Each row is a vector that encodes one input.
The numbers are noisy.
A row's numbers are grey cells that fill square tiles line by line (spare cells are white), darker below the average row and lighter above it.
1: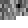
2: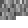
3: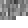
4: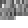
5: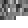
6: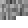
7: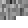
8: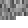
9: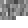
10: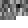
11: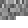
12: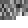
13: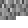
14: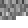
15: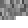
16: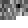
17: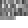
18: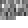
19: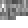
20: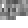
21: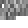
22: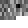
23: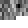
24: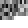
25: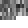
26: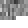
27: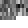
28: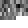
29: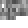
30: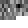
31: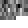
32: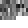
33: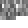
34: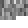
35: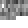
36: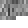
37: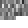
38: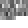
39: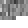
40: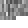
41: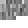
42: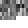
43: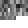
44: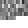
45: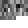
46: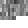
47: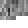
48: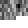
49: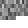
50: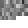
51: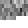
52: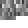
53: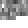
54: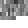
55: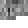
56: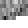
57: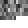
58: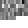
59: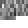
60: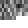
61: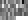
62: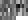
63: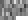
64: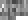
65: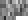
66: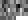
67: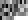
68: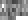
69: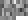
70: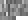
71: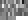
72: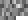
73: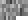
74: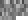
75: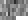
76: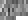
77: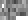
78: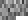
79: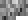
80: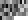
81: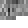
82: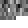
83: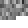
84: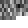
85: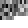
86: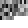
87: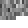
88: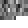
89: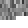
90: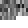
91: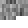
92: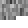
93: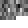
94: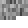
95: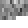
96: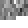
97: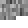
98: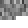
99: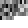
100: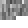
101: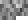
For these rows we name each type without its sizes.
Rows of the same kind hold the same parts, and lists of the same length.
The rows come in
4 kinds.
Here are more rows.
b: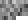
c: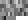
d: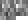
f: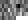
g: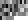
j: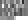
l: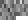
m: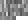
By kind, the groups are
b, c, d, j, l
f
g
m

